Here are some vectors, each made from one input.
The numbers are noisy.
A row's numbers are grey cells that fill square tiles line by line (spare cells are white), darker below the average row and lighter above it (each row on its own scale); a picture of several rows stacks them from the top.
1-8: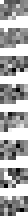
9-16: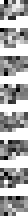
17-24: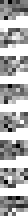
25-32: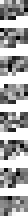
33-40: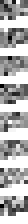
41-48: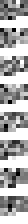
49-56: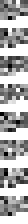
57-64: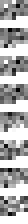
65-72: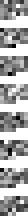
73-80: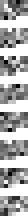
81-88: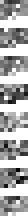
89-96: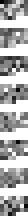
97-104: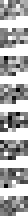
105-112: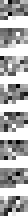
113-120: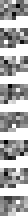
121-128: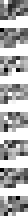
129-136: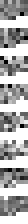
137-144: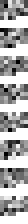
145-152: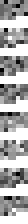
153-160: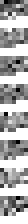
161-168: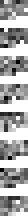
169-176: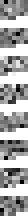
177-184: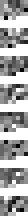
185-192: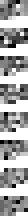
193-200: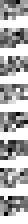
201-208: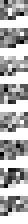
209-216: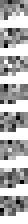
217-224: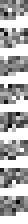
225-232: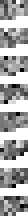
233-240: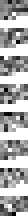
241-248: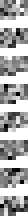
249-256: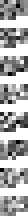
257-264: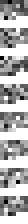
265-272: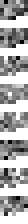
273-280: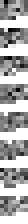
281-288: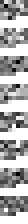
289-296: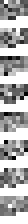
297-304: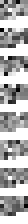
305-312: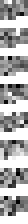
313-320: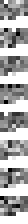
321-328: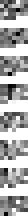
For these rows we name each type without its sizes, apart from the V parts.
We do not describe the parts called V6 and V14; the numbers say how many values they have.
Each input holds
either a node of a tree, or five true/false values, a value of V6 and a value of V14.
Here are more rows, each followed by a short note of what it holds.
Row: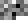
a node of a tree
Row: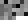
a node of a tree
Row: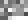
five true/false values, a value of V6 and a value of V14
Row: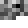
a node of a tree
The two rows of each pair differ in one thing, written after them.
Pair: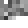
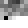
the value of V14
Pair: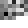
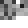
one of the five true/false values
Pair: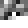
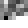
the value of V6
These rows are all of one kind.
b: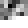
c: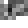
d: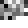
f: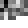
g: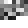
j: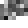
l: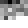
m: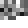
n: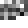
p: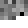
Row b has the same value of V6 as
j and n.
